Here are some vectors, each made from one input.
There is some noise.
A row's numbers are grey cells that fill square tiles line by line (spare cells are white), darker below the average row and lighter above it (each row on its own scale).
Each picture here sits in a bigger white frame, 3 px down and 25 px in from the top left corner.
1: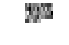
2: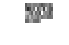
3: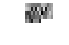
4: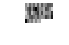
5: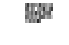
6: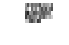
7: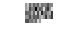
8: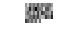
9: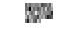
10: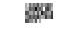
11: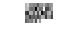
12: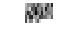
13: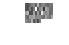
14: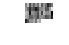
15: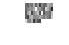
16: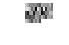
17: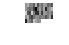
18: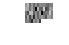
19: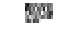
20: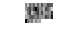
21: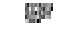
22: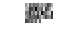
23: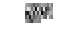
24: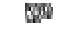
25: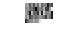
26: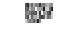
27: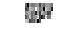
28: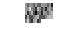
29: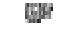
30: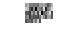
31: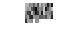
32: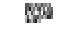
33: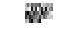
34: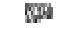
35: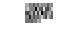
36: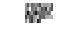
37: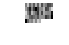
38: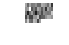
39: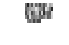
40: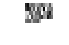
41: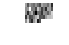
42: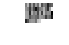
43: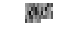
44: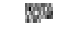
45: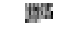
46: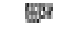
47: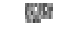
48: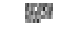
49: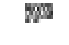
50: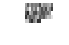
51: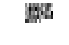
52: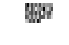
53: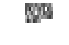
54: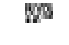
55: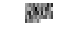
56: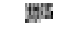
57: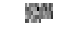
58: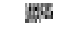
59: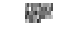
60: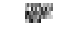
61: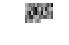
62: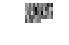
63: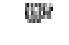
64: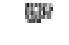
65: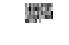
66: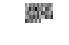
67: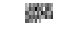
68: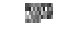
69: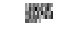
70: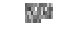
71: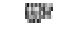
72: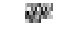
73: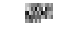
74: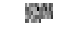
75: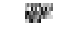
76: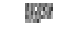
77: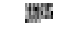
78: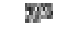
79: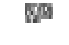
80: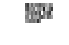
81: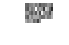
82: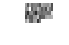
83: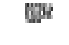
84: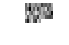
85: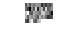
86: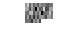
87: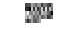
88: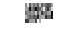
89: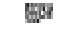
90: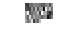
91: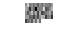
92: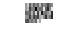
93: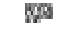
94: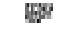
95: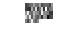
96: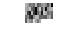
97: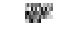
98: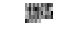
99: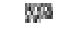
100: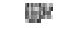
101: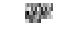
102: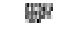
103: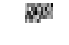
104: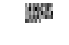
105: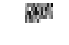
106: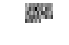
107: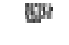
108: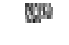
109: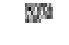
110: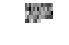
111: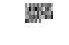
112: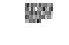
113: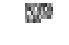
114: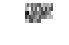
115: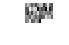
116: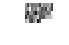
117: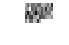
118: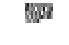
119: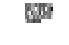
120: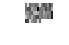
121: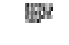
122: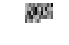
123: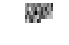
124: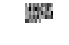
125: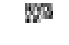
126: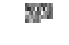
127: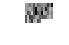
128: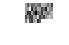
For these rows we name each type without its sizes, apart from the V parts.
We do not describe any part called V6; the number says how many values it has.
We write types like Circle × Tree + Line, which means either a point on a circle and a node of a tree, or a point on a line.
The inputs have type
List(Bool × V6).
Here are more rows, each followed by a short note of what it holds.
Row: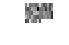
the empty list
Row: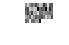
the empty list
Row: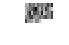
a list of one item
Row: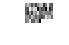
the empty list
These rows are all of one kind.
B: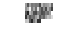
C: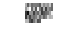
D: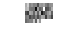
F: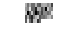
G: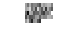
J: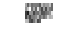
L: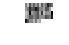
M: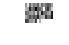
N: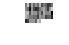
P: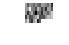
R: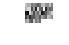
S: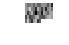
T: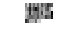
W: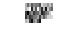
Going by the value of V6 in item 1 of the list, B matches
N, P and S.
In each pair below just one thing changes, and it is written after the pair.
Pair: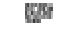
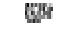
the true/false value in item 2 of the list
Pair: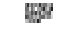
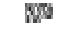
the true/false value in item 1 of the list
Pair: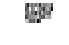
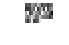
the value of V6 in item 1 of the list
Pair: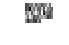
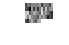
the true/false value in item 1 of the list
